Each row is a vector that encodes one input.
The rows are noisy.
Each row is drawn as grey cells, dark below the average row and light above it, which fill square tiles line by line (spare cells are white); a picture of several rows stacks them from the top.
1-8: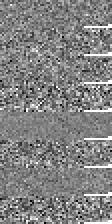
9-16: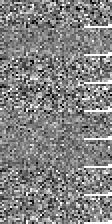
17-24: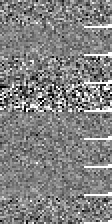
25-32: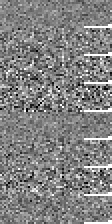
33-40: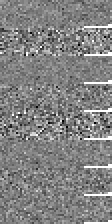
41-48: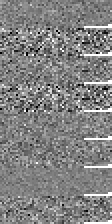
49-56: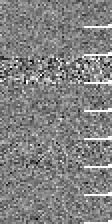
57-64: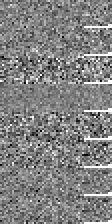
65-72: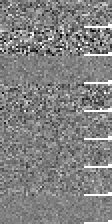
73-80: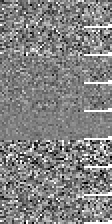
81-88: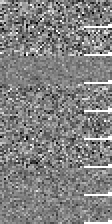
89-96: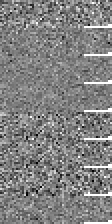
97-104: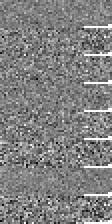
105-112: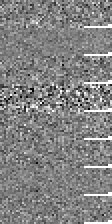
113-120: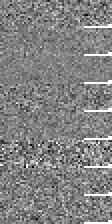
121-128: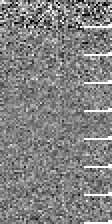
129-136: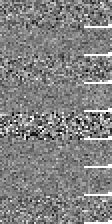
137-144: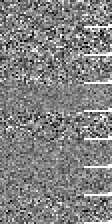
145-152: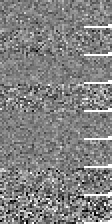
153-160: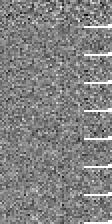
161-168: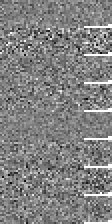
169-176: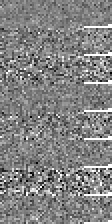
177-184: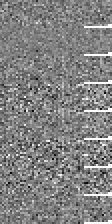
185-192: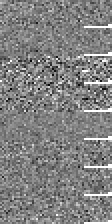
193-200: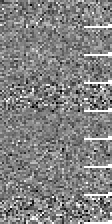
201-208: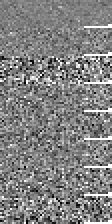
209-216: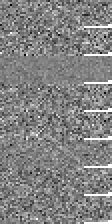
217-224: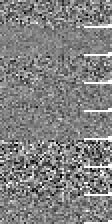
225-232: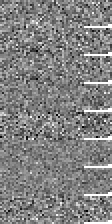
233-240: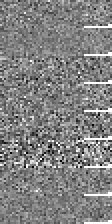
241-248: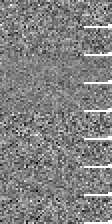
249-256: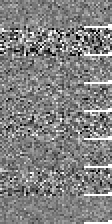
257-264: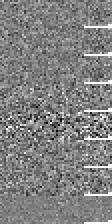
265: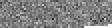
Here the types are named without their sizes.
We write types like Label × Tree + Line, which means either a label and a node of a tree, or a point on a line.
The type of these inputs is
Bool × Bool × Bool + List(Circle × Line).
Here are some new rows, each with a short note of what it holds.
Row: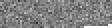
a list of two items
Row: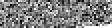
three true/false values
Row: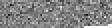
a list of two items
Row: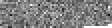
the empty list
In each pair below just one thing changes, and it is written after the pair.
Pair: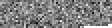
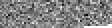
the place on the line in item 1 of the list
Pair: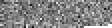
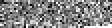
the place on the circle in item 1 of the list
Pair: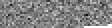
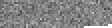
the place on the line in item 2 of the list
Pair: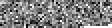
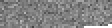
the place on the circle in item 2 of the list
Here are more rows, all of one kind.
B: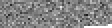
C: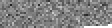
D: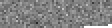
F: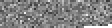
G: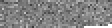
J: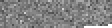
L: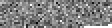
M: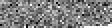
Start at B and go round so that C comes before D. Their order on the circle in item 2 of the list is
B, L, M, J, F, C, G, D.
